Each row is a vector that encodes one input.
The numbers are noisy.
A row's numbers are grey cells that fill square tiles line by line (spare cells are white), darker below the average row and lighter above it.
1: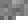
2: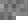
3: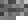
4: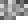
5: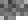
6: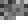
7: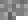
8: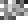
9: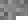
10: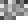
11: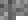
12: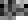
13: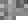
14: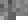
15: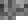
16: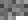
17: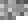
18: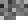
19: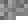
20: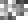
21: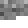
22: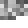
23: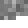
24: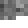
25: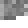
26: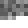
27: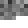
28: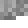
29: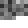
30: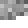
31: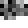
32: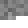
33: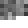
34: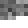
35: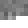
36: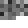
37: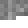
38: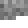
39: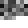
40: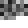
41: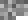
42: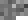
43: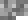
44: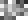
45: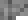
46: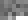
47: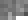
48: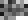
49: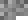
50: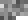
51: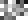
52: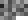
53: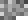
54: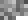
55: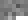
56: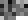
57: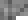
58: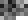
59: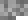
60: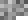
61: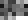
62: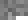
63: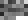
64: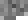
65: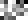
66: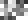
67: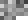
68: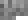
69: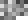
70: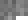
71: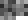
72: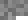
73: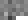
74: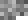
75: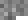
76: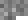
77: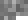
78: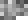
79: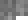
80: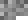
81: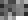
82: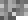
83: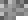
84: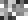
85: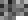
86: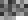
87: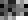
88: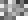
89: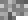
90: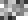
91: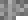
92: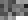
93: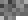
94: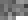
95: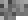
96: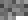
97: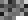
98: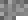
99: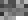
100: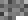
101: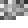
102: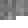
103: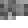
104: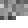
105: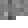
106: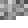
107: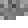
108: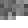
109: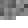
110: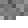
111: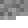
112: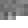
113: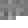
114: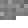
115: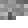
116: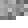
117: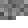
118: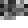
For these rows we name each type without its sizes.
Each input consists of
a label, together with either a fixed value, or a node of a tree.
